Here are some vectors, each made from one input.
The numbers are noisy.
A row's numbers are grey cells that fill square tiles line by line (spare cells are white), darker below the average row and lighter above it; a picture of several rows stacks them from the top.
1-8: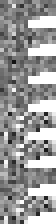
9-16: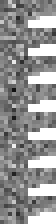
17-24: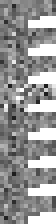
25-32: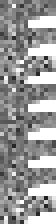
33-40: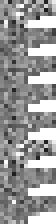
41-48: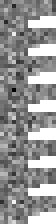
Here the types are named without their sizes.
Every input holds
a list of points on a circle.
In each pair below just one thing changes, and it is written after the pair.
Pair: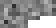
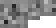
the place on the circle in item 2 of the list
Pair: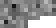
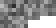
the place on the circle in item 1 of the list
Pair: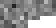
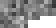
the place on the circle in item 1 of the list
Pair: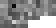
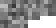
the place on the circle in item 1 of the list
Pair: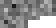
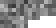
the place on the circle in item 1 of the list
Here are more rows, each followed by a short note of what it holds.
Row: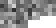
a list of one item
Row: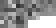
a list of one item
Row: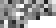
the empty list
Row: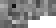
a list of two items
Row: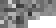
a list of one item
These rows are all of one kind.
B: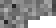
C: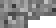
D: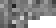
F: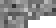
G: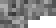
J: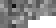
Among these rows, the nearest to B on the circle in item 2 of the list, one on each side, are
D and J.
